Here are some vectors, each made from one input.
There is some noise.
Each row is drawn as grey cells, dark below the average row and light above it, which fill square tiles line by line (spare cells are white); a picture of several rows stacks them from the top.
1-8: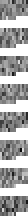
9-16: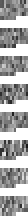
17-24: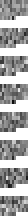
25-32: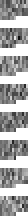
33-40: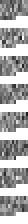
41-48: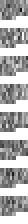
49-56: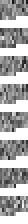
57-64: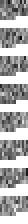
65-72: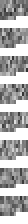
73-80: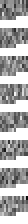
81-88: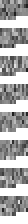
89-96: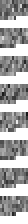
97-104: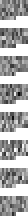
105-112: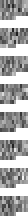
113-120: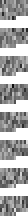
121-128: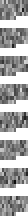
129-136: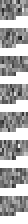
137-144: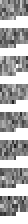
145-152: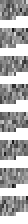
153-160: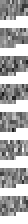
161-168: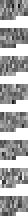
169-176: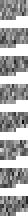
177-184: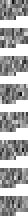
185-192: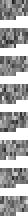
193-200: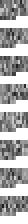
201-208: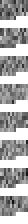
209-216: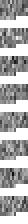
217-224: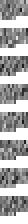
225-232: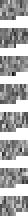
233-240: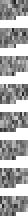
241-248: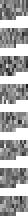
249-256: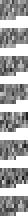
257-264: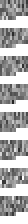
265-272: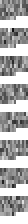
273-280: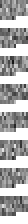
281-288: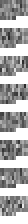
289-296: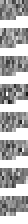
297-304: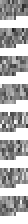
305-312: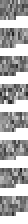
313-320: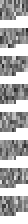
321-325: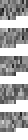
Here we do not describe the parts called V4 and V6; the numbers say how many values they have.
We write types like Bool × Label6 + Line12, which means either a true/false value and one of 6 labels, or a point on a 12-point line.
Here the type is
(Line10 + V6) × V4 + List2(Line11).
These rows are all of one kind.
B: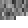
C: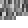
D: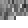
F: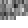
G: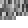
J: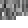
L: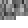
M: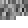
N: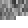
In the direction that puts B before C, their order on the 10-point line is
J, B, L, F, N, D, C, G, M.
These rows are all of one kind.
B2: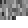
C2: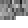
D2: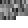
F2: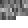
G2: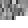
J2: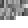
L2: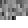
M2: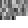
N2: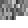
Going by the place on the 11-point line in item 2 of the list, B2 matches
D2, F2 and L2.
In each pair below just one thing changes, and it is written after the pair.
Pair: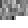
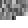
the place on the 11-point line in item 2 of the list
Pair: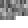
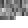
the place on the 11-point line in item 1 of the list
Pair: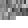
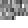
the place on the 11-point line in item 1 of the list
